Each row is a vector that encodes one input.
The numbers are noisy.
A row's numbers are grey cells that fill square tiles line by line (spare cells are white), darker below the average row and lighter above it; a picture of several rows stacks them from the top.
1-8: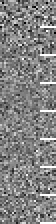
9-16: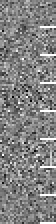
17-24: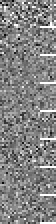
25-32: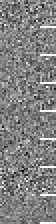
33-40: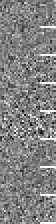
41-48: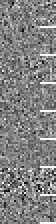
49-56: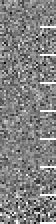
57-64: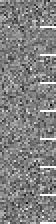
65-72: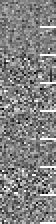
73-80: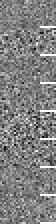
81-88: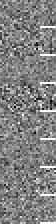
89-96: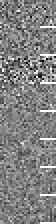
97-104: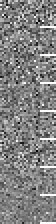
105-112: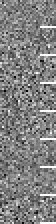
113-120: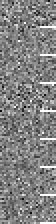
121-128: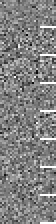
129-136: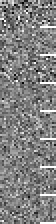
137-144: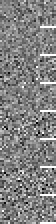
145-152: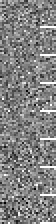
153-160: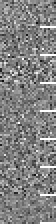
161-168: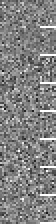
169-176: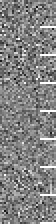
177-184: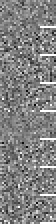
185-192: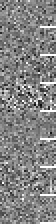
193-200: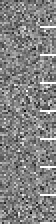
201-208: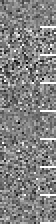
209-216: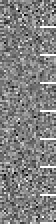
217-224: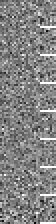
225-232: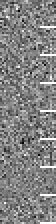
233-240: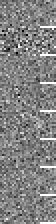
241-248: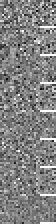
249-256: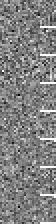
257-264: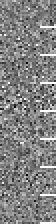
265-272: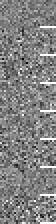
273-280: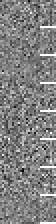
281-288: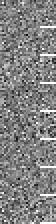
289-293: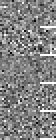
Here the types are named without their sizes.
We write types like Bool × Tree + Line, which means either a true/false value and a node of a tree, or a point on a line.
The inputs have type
(Label + Tree) × (Tree + Unit).
